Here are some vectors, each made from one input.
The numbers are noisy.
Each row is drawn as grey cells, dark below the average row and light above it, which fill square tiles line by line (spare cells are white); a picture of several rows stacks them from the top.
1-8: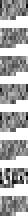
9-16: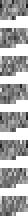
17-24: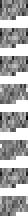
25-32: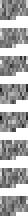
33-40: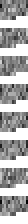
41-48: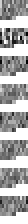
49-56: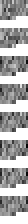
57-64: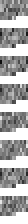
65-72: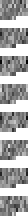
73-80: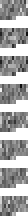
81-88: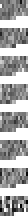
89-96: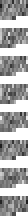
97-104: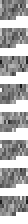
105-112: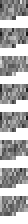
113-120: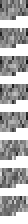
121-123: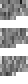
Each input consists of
a list of up to two points on a 12-point line.
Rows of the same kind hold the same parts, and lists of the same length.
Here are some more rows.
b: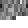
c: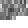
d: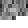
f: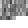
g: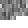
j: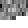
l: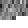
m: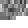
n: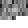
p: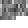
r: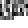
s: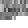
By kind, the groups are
b, d, j, l, n
c, f, g, m, p, s
r

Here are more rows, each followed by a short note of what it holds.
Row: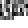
the empty list
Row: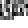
the empty list
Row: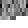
a list of one item
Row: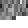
a list of one item
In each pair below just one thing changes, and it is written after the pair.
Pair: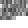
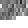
the place on the 12-point line in item 1 of the list
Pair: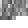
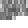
the place on the 12-point line in item 1 of the list
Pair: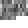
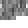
the place on the 12-point line in item 1 of the list
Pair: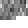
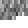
the place on the 12-point line in item 1 of the list
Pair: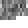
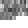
the place on the 12-point line in item 1 of the list
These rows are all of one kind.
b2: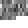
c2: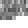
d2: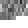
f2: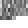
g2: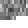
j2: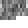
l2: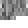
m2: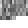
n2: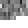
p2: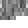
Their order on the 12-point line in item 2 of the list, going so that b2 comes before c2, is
n2, b2, j2, p2, c2, l2, m2, f2, g2, d2.
